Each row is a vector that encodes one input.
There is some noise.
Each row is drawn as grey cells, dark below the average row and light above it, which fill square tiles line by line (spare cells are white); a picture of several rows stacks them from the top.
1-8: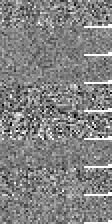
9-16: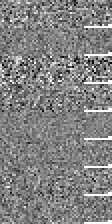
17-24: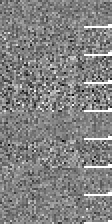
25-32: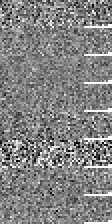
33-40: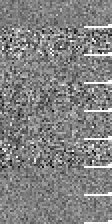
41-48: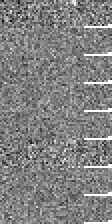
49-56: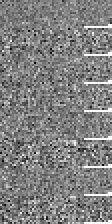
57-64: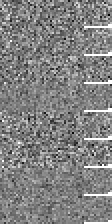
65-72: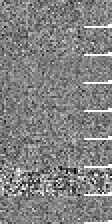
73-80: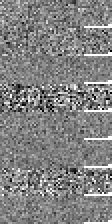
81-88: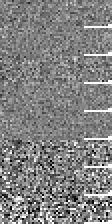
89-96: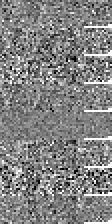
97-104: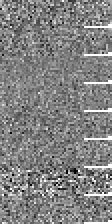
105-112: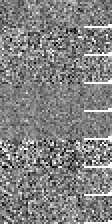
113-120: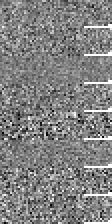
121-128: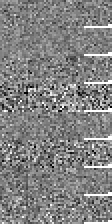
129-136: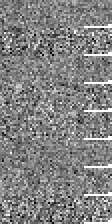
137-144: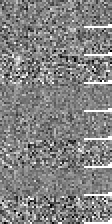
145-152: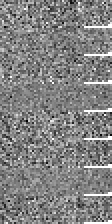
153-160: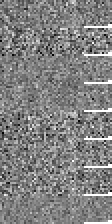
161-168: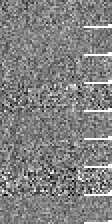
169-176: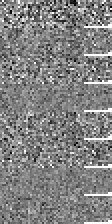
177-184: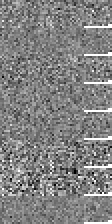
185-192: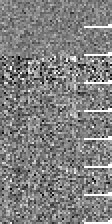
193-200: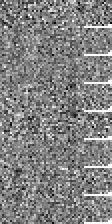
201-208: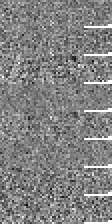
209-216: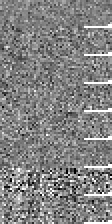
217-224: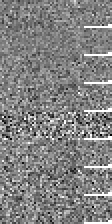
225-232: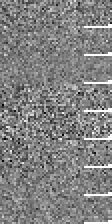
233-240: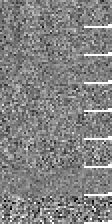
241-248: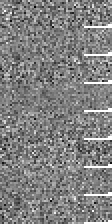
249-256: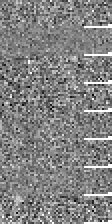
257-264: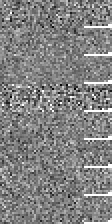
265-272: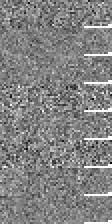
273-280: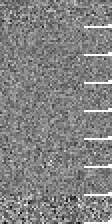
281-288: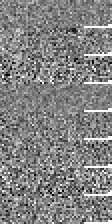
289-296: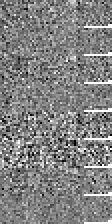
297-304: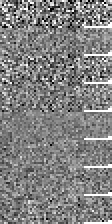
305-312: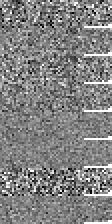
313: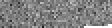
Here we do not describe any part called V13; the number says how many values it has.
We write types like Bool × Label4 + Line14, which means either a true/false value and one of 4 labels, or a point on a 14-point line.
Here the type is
(Bool × Bool × Bool × Bool + Label5 × V13) × Line8.
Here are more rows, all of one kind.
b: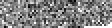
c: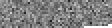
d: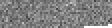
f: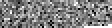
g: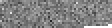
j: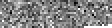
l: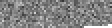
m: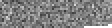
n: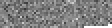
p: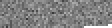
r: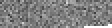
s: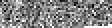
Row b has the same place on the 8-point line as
d, n and s.
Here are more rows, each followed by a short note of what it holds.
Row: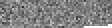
one of 5 labels, a point on an 8-point line and a value of V13
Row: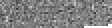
a point on an 8-point line and four true/false values
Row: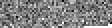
a point on an 8-point line and four true/false values
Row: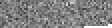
a point on an 8-point line and four true/false values
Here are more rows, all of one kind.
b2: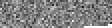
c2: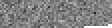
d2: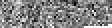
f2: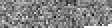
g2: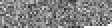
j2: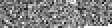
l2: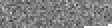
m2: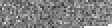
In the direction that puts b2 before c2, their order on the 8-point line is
f2, g2, b2, d2, l2, j2, m2, c2.
